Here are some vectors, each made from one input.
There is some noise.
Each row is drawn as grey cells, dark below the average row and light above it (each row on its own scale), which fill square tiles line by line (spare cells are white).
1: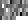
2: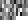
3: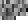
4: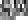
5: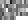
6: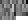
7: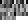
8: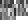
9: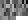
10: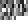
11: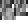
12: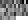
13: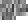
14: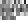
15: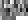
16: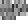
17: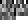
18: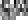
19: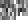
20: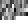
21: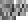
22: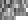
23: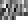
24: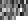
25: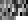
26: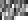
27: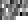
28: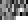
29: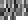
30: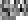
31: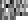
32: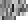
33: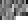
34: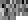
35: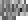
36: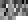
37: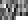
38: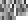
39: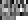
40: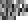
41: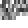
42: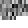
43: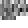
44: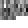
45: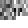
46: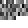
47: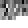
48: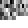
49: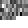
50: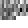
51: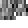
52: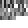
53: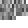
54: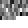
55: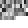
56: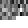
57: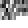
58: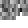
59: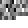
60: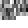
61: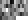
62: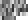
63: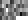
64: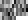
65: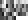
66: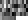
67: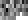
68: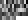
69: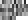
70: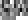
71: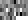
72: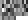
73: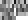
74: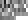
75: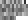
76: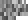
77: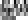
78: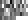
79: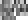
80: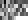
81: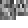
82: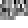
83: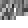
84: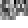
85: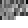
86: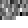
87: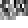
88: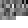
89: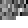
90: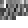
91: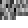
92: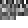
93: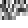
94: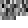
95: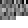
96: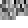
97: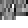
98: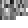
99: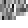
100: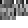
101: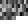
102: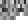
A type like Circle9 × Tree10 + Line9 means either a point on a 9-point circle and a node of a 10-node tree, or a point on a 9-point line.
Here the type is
(Bool × Bool × Bool + Unit) × Label7.
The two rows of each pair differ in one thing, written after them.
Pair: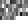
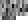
one of the three true/false values
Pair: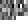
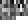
the label
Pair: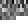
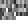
the label
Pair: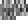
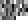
the label
